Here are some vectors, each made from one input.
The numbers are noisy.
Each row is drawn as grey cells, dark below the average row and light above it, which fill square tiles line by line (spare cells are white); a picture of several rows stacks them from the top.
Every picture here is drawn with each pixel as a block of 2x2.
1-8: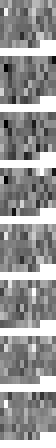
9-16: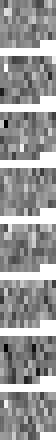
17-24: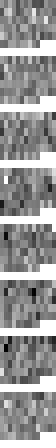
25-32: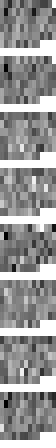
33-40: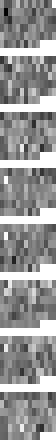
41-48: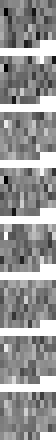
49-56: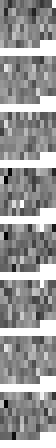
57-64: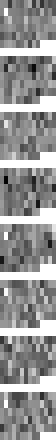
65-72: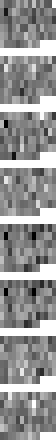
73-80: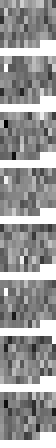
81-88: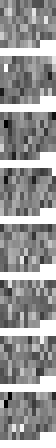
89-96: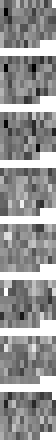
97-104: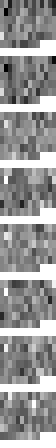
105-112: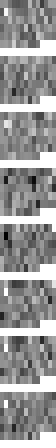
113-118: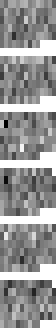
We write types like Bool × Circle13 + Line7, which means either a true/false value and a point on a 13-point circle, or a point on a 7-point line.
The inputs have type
Bool × (Line9 + Tree10).
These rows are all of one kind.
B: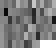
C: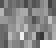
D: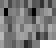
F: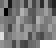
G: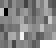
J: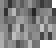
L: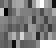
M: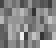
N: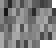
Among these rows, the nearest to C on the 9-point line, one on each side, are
G and M.
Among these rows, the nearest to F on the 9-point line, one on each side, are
D and L.
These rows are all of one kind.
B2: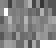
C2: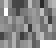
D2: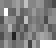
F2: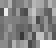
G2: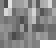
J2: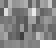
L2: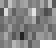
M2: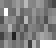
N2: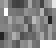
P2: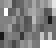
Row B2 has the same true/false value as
C2 and N2.
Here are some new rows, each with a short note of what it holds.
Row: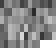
a point on a 9-point line and a true/false value
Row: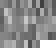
a node of a 10-node tree and a true/false value
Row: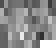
a point on a 9-point line and a true/false value
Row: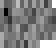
a point on a 9-point line and a true/false value
